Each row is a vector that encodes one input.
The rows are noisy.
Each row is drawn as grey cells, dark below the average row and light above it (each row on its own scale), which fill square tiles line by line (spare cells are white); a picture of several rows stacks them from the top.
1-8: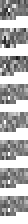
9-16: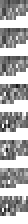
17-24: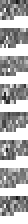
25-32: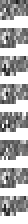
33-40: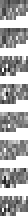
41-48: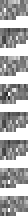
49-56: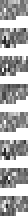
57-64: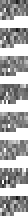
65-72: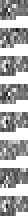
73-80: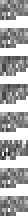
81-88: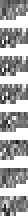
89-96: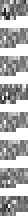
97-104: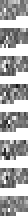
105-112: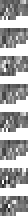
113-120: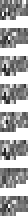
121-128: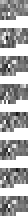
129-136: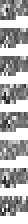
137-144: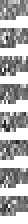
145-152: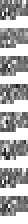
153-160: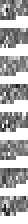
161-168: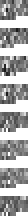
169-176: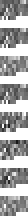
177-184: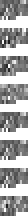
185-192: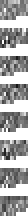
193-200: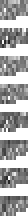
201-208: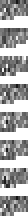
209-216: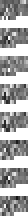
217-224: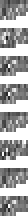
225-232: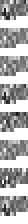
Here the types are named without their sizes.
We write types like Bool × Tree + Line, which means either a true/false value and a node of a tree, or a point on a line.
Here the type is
Label.
